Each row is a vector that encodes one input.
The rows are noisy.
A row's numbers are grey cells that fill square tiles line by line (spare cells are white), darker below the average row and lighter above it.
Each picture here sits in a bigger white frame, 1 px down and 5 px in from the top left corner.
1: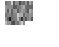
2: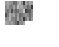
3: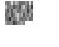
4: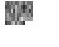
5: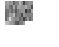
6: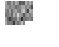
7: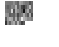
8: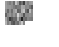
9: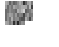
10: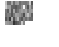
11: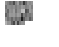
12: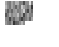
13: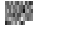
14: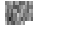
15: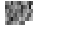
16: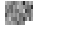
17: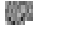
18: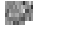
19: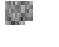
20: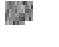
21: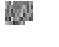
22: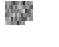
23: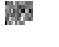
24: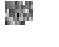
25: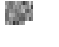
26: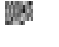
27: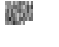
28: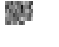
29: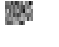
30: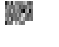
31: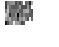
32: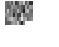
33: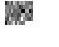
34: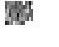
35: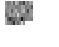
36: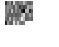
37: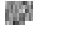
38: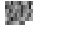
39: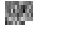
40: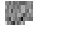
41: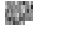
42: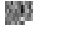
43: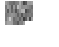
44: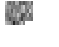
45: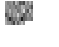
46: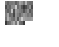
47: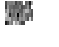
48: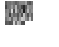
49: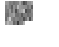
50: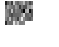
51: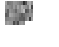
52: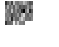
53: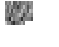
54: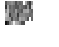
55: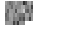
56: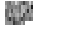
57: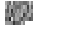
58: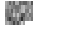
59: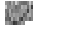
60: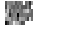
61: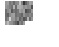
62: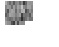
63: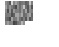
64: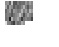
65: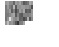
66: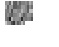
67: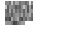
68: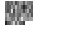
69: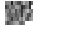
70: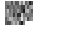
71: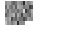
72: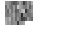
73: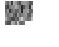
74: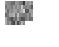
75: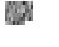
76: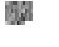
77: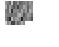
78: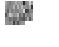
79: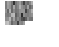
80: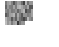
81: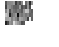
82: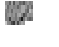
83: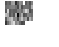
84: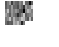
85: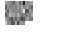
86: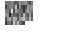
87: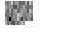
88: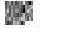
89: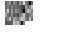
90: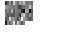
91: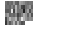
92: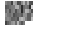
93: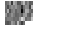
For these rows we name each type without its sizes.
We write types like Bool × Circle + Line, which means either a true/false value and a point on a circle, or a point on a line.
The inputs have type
Bool × Label × (Label + Line).
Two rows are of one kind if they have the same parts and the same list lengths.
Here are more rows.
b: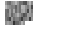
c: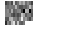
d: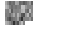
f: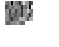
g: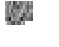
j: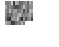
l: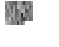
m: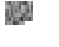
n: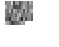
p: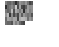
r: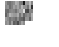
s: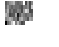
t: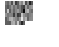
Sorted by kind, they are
b, d, g, j, l, m, n, r
c, f, p, s, t

